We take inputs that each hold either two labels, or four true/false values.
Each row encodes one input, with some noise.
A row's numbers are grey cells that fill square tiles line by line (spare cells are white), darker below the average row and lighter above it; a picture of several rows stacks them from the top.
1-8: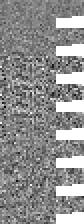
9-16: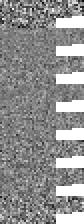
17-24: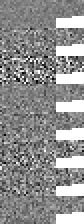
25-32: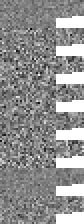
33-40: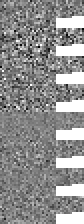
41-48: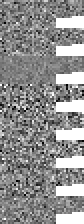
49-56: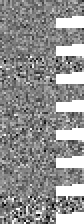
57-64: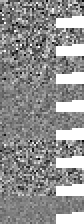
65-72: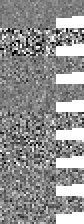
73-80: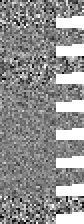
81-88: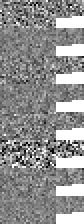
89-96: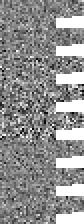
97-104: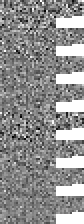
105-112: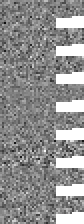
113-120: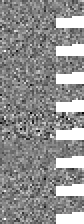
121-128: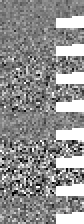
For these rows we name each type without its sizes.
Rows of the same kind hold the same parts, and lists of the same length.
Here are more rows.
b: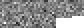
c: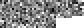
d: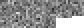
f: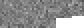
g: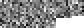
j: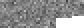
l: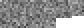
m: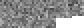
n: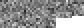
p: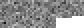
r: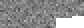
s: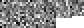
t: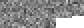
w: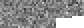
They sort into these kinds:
b, c, d, f, g, j, l, p, s
m, n, r, t, w

